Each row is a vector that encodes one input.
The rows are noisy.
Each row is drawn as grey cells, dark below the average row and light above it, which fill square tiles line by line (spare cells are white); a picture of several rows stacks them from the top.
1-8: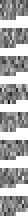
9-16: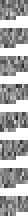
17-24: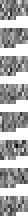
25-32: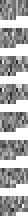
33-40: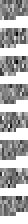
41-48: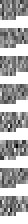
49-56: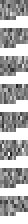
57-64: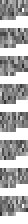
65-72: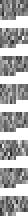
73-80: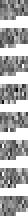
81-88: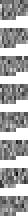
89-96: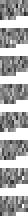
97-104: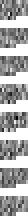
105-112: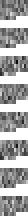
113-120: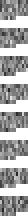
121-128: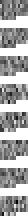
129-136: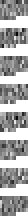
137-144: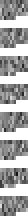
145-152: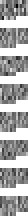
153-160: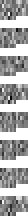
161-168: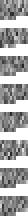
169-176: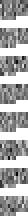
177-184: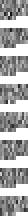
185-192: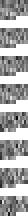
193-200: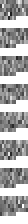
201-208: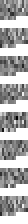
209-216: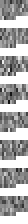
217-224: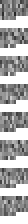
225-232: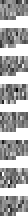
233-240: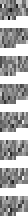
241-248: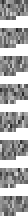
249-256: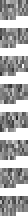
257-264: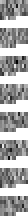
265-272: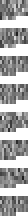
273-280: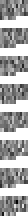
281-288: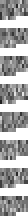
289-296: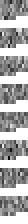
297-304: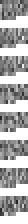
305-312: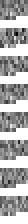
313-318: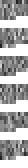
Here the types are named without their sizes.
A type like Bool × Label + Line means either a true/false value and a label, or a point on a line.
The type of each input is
Circle + Line.
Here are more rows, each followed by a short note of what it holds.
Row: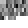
a point on a line
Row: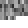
a point on a circle
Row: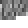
a point on a circle
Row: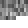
a point on a circle
